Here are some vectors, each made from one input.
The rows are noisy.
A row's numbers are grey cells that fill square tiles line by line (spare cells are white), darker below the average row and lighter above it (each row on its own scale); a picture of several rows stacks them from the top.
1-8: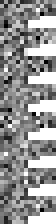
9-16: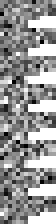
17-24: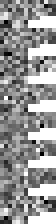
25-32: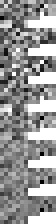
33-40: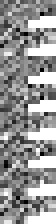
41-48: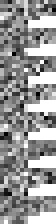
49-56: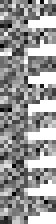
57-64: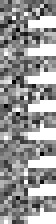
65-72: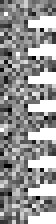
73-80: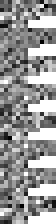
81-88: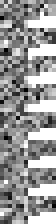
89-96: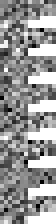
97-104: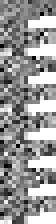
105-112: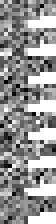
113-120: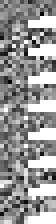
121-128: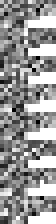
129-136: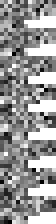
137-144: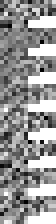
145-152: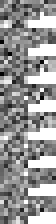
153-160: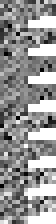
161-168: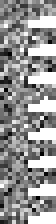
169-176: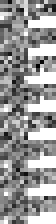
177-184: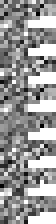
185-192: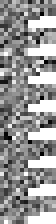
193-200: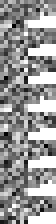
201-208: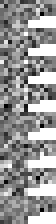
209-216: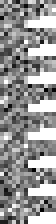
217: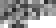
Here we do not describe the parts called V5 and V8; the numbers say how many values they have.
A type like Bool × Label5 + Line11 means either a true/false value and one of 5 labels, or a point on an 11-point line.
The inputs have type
Line7 × V5 + (Tree11 + Unit) × V8.
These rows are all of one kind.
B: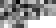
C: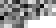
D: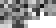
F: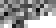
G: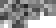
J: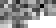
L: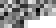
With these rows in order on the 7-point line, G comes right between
B and J.
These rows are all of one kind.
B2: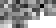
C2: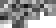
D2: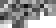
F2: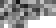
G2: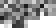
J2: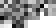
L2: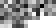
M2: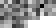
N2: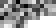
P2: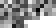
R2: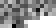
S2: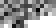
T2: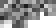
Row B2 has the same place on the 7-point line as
C2, D2, N2 and T2.
